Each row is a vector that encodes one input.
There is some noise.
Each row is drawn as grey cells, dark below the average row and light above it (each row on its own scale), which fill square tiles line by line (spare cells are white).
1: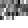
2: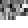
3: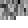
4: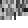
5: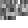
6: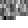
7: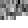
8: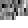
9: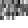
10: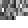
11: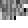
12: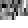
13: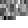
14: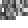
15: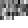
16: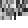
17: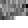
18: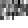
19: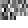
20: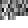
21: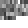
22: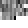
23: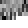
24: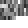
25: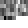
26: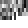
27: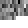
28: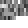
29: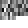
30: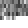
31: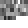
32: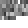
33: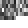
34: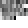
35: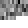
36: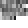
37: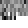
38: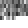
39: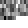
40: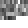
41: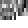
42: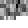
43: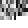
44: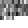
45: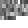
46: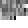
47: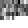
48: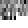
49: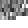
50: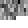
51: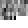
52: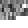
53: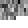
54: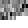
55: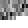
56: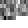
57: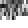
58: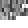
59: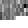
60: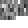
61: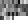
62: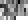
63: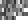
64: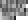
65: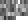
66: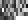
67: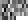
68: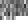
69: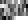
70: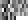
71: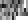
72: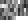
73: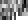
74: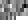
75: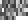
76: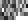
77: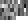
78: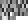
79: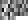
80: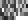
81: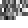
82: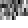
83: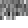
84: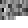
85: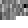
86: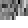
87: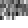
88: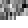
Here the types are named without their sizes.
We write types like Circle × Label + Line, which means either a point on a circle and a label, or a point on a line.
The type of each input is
Bool × Bool × Bool × Bool.
